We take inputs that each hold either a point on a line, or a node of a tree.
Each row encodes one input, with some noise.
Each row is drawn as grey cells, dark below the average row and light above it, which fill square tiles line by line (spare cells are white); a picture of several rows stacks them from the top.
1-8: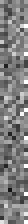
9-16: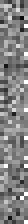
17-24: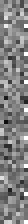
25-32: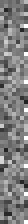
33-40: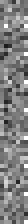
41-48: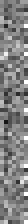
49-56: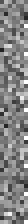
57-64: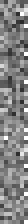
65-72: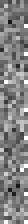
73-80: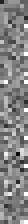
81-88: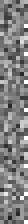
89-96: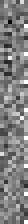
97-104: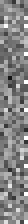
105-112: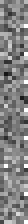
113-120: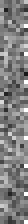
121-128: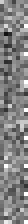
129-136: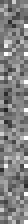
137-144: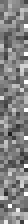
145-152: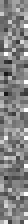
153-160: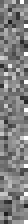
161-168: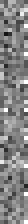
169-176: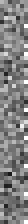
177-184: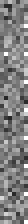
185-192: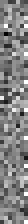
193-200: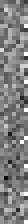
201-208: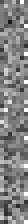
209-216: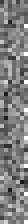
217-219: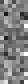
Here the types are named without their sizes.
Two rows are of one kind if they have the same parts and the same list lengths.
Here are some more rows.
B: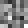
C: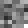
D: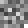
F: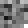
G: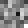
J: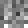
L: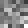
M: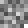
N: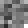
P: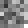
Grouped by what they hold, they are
B, D, G, J, L, M
C, F, N, P

